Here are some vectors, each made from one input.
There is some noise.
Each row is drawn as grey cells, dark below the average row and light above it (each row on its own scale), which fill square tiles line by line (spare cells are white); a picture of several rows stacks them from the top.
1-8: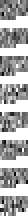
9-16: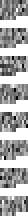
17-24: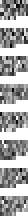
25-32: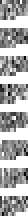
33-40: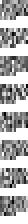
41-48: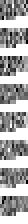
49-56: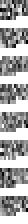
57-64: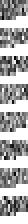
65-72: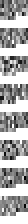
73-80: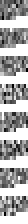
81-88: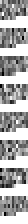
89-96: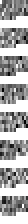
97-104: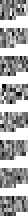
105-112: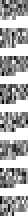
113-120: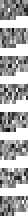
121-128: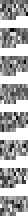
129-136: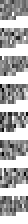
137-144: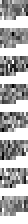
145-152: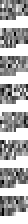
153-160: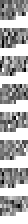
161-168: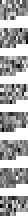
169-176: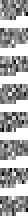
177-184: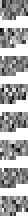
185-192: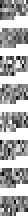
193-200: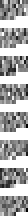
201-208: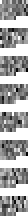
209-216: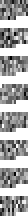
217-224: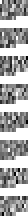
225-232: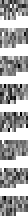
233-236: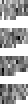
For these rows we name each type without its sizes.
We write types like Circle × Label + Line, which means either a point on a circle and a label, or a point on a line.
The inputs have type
(Bool × Bool × Bool × Bool + Line) × Label.
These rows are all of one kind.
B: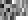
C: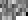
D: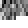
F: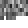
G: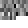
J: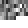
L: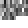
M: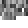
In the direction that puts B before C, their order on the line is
G, M, L, D, B, J, C, F.
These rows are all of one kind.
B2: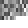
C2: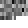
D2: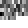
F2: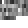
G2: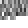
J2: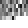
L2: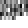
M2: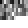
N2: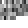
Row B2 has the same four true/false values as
G2 and M2.
